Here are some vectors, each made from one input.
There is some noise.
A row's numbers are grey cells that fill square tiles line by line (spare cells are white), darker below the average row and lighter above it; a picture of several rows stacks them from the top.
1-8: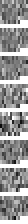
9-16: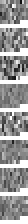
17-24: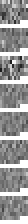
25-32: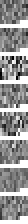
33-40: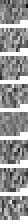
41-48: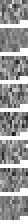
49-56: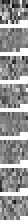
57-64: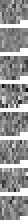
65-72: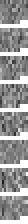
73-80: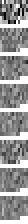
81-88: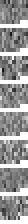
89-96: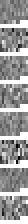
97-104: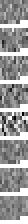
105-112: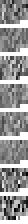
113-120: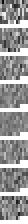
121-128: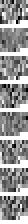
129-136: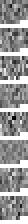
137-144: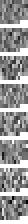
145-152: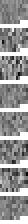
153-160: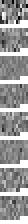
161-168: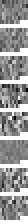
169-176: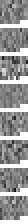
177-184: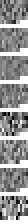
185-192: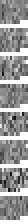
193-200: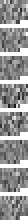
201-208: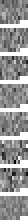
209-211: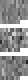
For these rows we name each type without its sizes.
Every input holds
either a point on a circle and a true/false value, or a point on a line and a node of a tree.
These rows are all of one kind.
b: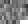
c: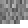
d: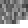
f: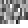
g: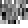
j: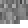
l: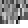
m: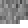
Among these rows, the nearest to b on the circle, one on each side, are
c and j.
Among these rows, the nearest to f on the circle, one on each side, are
l and m.
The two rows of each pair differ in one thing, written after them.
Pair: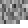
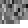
the place on the line
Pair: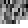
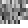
the place on the line
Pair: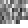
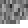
the place on the line
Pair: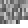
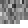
the place on the line
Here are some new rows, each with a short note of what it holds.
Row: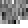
a point on a circle and a true/false value
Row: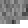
a point on a circle and a true/false value
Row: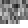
a point on a circle and a true/false value
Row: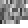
a point on a circle and a true/false value
